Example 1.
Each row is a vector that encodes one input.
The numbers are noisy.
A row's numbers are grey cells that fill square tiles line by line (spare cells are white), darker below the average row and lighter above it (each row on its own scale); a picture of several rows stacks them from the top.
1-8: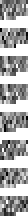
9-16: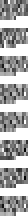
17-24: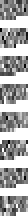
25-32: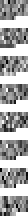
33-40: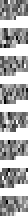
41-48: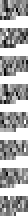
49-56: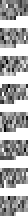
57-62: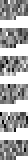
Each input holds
four true/false values.
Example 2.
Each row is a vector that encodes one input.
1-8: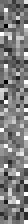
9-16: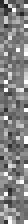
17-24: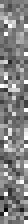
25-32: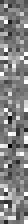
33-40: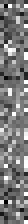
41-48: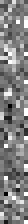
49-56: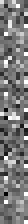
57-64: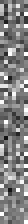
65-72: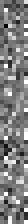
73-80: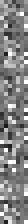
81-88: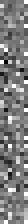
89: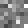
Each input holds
one of 10 labels.
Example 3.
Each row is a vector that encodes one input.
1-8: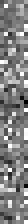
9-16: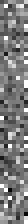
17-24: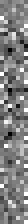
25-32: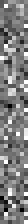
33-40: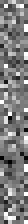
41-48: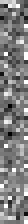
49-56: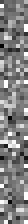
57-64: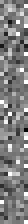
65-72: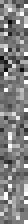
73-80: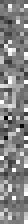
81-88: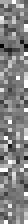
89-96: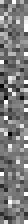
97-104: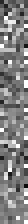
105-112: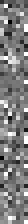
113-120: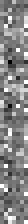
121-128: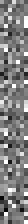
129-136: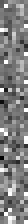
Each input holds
one of 10 labels.
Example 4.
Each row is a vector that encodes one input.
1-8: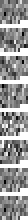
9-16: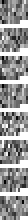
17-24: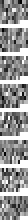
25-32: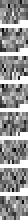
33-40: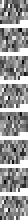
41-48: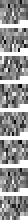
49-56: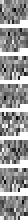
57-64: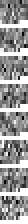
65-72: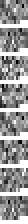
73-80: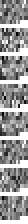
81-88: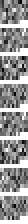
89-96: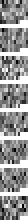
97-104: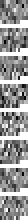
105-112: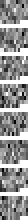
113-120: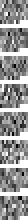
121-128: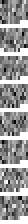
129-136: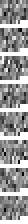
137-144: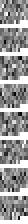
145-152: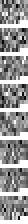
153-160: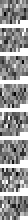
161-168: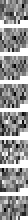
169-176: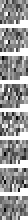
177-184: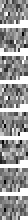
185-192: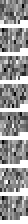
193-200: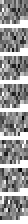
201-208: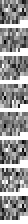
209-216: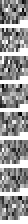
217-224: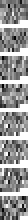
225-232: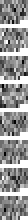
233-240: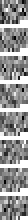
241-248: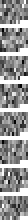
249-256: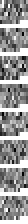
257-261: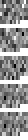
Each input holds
a point on a 17-point line.
